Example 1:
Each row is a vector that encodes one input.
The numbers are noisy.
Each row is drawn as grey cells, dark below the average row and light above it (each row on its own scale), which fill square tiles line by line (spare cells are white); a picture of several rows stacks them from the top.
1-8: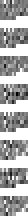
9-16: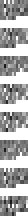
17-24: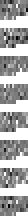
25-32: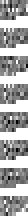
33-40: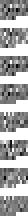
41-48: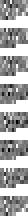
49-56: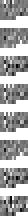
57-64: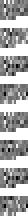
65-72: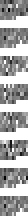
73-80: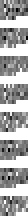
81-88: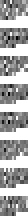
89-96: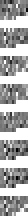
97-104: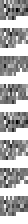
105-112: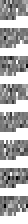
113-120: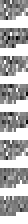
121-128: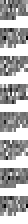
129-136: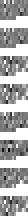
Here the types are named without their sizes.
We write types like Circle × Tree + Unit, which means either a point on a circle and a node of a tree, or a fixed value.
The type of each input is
Circle.
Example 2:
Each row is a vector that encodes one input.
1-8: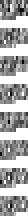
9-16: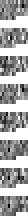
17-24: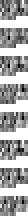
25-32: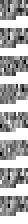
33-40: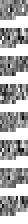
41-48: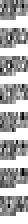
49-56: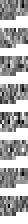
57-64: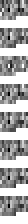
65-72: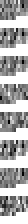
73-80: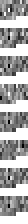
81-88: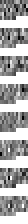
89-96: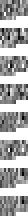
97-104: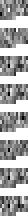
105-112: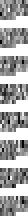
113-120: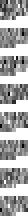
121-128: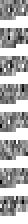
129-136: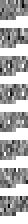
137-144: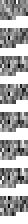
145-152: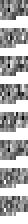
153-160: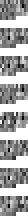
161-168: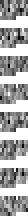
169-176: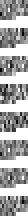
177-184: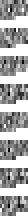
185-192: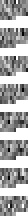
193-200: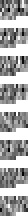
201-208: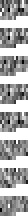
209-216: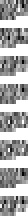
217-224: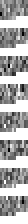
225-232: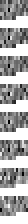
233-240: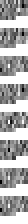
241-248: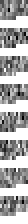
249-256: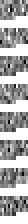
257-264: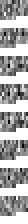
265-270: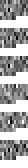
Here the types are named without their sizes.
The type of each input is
Tree + Unit.
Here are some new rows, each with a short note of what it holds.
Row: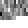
a node of a tree
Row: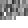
a node of a tree
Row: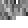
a node of a tree
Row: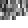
a fixed value
